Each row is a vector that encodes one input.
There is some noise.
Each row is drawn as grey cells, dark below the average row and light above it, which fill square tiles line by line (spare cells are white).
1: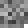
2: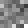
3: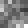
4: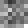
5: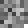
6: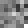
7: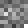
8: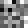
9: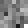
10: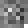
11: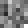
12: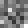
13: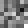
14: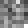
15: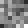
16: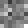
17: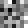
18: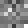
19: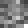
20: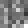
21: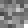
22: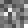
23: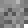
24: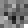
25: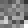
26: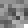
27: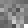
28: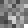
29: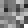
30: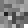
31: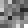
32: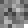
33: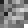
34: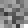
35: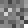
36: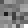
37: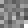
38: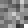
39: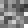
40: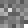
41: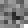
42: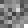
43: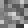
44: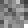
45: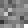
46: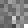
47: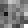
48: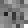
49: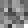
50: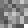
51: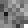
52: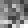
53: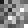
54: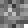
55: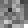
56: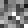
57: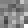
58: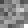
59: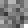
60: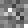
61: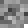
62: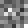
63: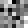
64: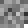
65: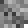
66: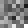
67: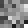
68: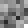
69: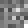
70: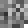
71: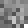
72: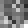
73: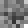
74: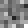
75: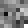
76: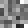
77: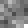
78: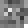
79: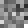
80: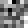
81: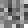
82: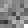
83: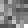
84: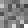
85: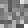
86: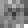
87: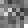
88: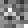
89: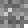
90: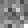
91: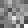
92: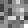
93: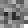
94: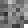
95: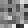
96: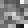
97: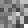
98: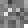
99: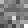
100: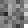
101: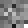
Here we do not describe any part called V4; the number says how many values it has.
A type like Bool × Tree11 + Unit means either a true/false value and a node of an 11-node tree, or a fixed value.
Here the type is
Bool × Label5 × V4 + Unit.
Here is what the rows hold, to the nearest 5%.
About 5% of them hold a fixed value. The rest hold one of 5 labels, a true/false value and a value of V4.
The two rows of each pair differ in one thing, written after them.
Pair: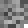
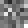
the label
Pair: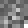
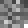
the true/false value
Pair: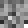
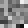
the label
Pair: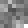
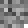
the label
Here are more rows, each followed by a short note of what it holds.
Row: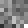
one of 5 labels, a true/false value and a value of V4
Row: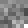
one of 5 labels, a true/false value and a value of V4
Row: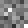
one of 5 labels, a true/false value and a value of V4
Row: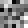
a fixed value
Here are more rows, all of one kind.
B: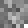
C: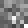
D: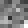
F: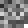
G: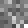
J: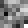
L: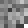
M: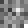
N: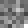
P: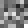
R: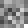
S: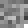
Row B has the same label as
C, G, R and S.
